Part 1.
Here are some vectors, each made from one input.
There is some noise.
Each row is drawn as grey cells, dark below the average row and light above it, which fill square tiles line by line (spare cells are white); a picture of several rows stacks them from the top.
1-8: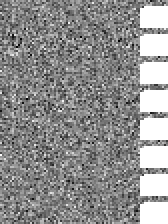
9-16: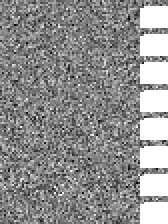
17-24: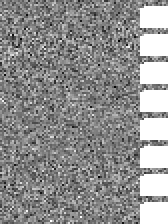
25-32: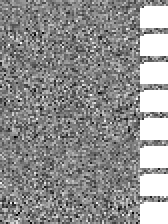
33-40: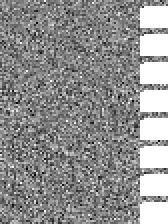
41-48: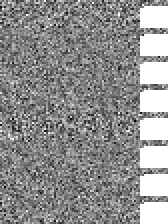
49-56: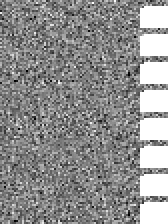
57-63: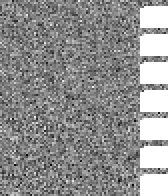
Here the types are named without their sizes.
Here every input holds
a point on a line.
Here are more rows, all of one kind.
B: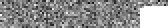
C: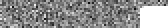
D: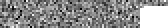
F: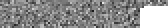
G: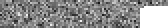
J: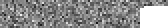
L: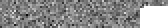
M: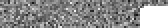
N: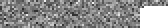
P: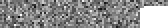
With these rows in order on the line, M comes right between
F and L.
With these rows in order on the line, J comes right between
G and P.
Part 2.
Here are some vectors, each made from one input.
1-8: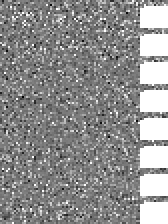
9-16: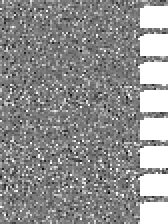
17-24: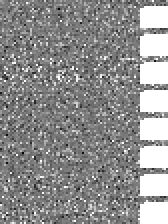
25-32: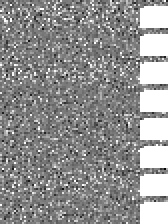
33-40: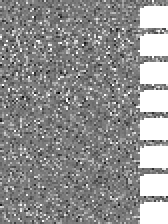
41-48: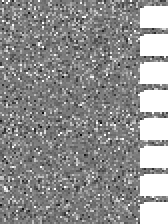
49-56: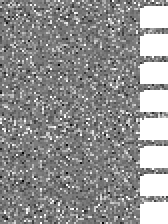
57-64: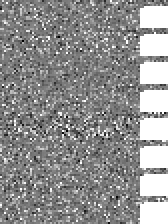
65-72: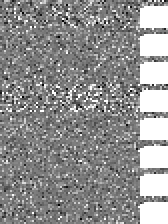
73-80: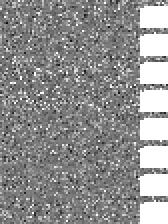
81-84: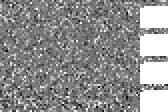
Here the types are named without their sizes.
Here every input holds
either a point on a circle, or a fixed value.
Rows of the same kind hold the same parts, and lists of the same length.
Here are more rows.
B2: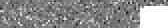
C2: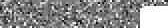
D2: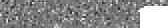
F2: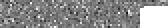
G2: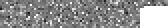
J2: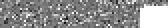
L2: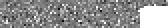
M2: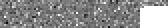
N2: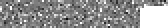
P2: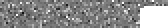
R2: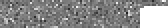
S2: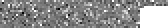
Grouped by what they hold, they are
B2, D2, F2, G2, J2, L2, M2, N2, P2, R2, S2
C2

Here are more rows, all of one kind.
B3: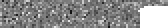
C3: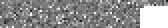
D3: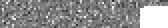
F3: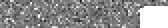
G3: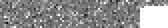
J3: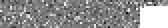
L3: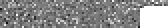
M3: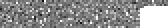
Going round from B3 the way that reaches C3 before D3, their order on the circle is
B3, M3, L3, G3, C3, D3, J3, F3.
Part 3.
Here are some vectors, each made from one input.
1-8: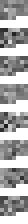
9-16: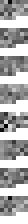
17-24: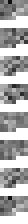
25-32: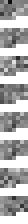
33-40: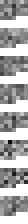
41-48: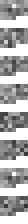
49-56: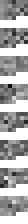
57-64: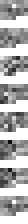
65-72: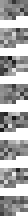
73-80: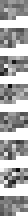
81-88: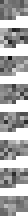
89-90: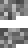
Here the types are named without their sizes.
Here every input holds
a label.
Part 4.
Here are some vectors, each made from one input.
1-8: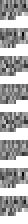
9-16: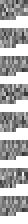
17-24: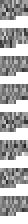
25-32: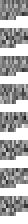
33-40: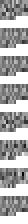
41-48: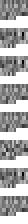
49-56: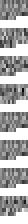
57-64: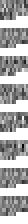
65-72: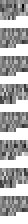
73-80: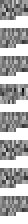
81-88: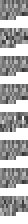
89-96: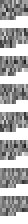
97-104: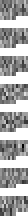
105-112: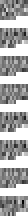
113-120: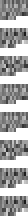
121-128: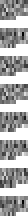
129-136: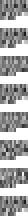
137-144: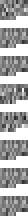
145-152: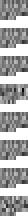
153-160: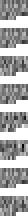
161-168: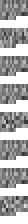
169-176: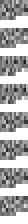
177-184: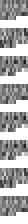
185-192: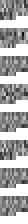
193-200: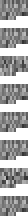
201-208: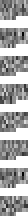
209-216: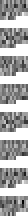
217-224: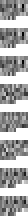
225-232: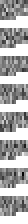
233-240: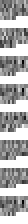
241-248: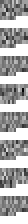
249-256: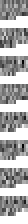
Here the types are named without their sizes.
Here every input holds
three true/false values.
